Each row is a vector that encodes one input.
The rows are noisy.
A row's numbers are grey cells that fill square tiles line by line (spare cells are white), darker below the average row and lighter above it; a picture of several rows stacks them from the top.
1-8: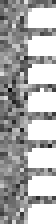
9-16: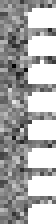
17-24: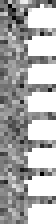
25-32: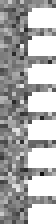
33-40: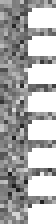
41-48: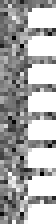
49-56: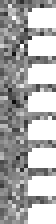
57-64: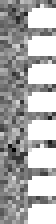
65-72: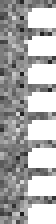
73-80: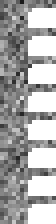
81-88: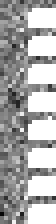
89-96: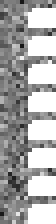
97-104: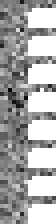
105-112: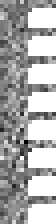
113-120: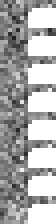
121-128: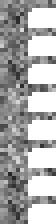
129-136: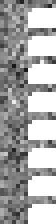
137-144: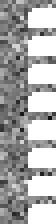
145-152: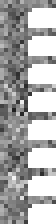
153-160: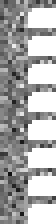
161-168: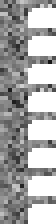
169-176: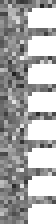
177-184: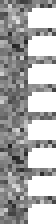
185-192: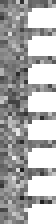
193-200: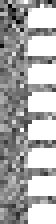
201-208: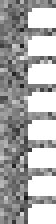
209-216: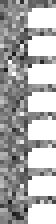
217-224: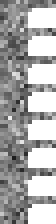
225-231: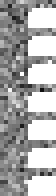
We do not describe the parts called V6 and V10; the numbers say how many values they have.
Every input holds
a true/false value, together with either one of 7 labels, or a value of V6 and a value of V10.
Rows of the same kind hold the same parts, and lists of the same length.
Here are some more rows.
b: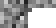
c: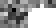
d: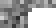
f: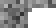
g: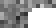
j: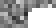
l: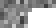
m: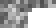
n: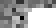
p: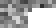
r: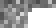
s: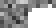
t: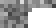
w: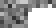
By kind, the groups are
b, c, d, f, g, n, p, t
j, l, m, r, s, w

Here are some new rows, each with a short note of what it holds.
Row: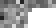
one of 7 labels and a true/false value
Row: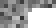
a true/false value, a value of V6 and a value of V10
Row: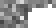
one of 7 labels and a true/false value
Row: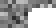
one of 7 labels and a true/false value
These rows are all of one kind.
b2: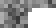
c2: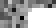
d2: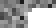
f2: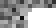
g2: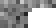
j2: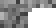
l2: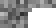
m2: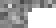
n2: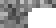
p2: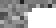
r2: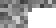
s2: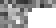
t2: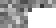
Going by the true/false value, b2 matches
g2, j2, l2 and n2.
